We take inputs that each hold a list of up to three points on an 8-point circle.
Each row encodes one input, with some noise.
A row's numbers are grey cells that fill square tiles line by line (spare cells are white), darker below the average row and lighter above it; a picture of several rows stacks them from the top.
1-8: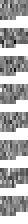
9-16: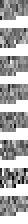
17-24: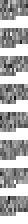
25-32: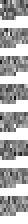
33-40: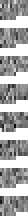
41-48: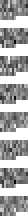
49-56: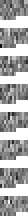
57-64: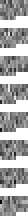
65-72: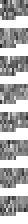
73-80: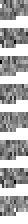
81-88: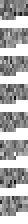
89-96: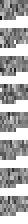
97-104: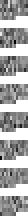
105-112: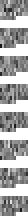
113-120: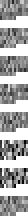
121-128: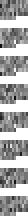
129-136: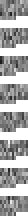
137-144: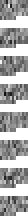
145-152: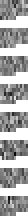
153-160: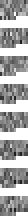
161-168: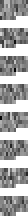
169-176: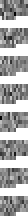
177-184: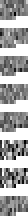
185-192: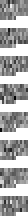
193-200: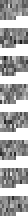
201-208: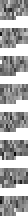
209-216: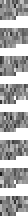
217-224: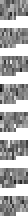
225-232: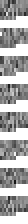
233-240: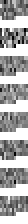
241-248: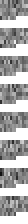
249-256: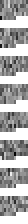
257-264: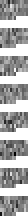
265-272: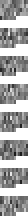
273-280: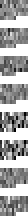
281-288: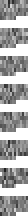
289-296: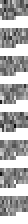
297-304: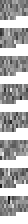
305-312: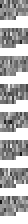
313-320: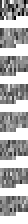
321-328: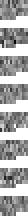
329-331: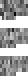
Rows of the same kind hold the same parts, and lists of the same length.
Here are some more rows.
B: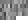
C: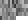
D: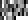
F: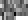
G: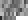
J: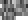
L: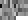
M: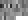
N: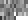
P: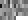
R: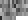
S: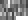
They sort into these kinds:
B, L, M, P
C, G, N, R
D
F, J, S

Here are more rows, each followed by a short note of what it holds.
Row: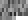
a list of three items
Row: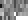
a list of two items
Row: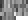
a list of two items
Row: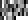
the empty list
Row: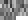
a list of three items
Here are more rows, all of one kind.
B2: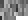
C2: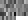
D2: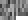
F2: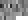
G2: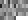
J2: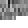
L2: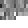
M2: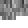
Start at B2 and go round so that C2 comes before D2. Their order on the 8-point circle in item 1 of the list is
B2, F2, M2, C2, D2, J2, G2, L2.
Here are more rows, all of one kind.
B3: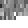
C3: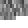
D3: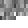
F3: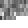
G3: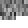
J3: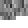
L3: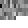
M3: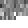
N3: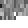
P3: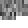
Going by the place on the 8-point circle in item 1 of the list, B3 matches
D3, F3, M3 and N3.
